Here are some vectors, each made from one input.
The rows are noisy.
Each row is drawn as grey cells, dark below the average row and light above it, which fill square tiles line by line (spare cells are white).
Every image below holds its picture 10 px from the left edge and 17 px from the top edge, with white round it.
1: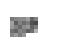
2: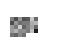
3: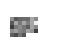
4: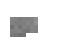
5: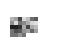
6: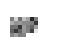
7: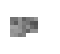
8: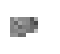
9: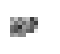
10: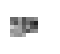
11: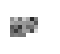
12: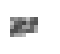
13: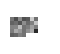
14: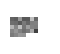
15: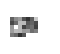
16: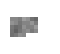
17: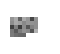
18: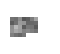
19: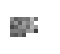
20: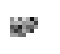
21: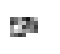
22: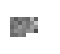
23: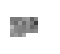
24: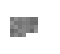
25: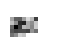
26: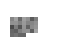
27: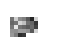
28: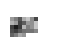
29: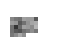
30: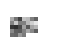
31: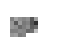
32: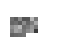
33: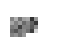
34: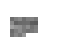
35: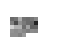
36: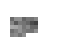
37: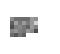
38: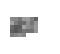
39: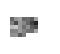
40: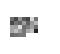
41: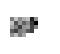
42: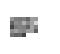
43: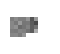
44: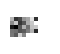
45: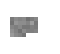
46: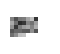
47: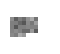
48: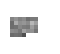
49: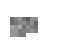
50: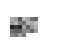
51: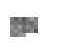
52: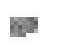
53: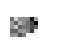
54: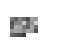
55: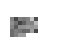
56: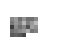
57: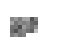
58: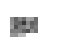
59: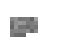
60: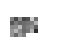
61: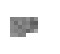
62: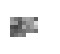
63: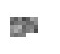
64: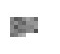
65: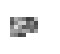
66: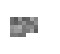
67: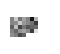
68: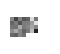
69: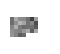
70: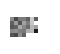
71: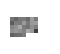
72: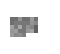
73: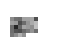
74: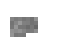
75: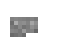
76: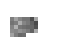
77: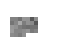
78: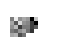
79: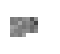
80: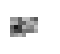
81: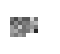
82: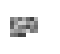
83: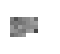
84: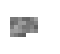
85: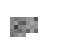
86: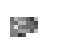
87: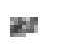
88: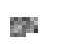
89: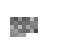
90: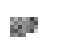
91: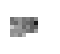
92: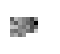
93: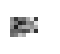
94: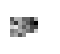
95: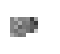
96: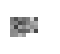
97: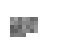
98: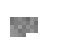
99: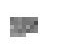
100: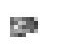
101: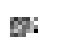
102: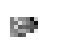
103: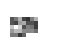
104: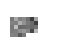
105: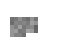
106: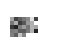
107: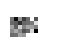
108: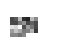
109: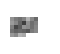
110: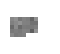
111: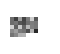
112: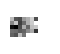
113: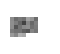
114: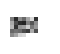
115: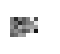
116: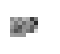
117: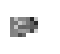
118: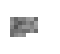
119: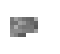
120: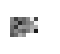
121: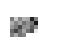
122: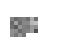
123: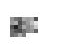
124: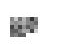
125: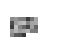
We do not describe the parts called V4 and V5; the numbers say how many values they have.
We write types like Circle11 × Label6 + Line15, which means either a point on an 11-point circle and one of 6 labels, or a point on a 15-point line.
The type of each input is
(Bool × V4 + Label6) × V5.
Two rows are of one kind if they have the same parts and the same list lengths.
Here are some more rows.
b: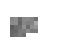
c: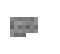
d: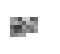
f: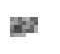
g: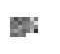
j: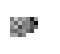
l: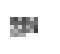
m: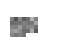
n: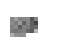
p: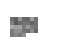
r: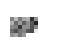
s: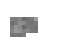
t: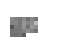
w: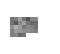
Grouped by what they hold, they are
b, c, g, j, m, n, p, r, s, t, w
d, f, l

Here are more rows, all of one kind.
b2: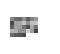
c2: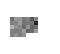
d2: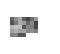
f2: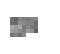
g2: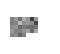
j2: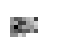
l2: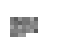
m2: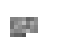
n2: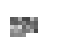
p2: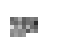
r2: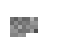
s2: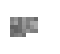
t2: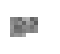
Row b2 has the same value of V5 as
d2, g2, p2 and t2.
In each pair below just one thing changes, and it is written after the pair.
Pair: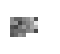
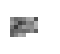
the value of V4
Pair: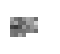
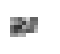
the value of V4
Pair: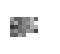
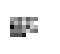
the value of V5
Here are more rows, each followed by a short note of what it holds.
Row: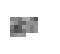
one of 6 labels and a value of V5
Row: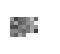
a true/false value, a value of V4 and a value of V5
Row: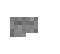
a true/false value, a value of V4 and a value of V5
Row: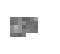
a true/false value, a value of V4 and a value of V5
